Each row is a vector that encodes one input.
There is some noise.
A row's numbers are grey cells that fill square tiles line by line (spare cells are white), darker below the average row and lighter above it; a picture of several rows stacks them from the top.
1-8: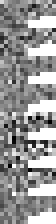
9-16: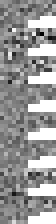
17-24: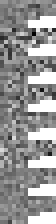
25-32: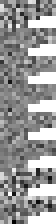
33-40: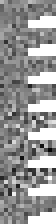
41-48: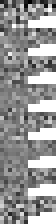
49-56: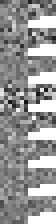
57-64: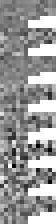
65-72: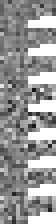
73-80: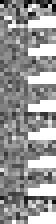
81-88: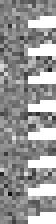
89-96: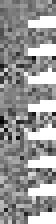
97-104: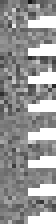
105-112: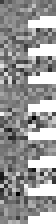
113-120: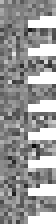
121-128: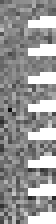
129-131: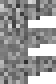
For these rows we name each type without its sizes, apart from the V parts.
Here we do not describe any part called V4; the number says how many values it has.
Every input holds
either two labels, or a true/false value and a value of V4.
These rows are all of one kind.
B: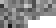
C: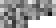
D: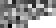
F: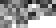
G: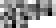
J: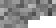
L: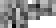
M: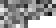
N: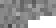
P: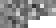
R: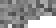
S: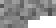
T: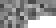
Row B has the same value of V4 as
D, J, S and T.
